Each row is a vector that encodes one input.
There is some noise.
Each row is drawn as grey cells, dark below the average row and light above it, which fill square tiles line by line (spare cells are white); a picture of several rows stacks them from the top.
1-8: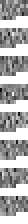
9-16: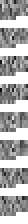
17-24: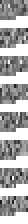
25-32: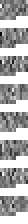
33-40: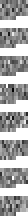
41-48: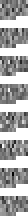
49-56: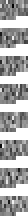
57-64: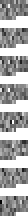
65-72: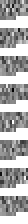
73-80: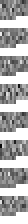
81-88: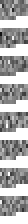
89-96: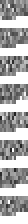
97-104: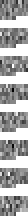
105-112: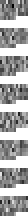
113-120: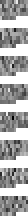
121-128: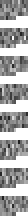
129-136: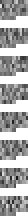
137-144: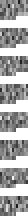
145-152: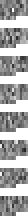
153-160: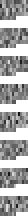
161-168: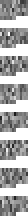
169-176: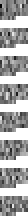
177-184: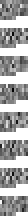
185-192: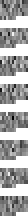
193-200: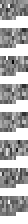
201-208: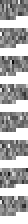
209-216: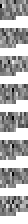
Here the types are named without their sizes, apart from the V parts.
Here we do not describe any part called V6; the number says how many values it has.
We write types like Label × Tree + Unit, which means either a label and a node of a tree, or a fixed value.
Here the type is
(Bool × Line + Tree) × V6.
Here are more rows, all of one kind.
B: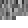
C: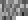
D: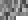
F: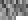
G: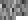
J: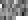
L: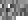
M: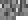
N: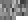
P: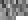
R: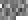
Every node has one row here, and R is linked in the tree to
C, G, J and L.
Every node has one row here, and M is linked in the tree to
N.
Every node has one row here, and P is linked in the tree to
B, F and G.
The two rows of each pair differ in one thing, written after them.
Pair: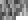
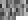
the value of V6
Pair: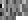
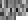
the true/false value
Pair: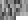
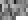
the true/false value
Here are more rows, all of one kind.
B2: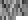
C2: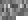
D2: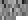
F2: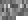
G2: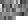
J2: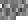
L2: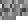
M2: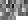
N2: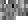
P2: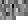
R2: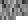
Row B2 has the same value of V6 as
D2, G2 and R2.
